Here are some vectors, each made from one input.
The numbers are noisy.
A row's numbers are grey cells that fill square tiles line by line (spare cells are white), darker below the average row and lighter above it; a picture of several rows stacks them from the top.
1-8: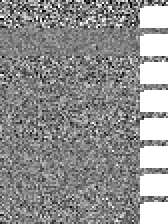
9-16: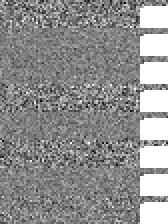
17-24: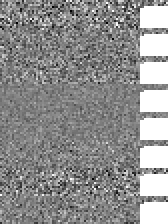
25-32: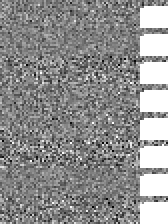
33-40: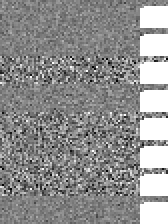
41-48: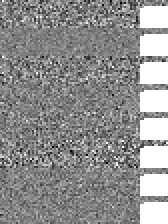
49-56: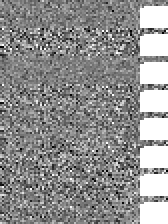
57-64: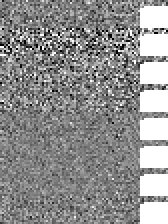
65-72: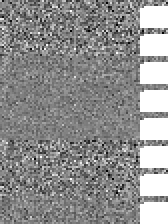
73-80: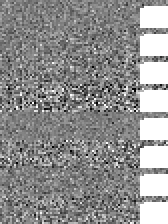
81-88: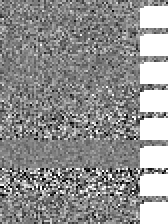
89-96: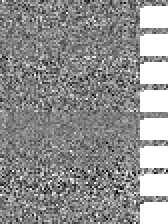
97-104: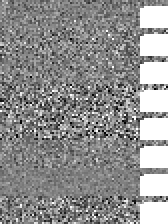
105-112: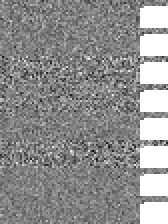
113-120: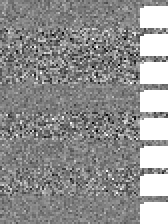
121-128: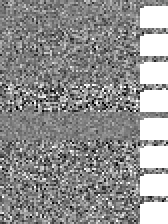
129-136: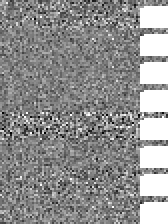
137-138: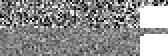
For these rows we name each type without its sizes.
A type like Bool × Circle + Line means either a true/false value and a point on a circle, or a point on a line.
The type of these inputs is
(Bool × Bool × Bool + Unit) × (Tree + Unit).
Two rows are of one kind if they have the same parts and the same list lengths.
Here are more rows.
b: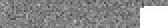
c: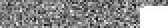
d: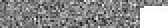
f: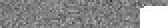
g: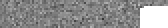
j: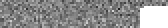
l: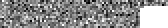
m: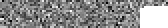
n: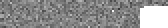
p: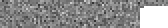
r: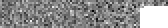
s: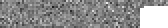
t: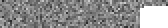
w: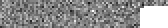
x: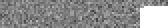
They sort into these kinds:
b, l, m, w
c, n, r, x
d, f, g, j, p, s
t

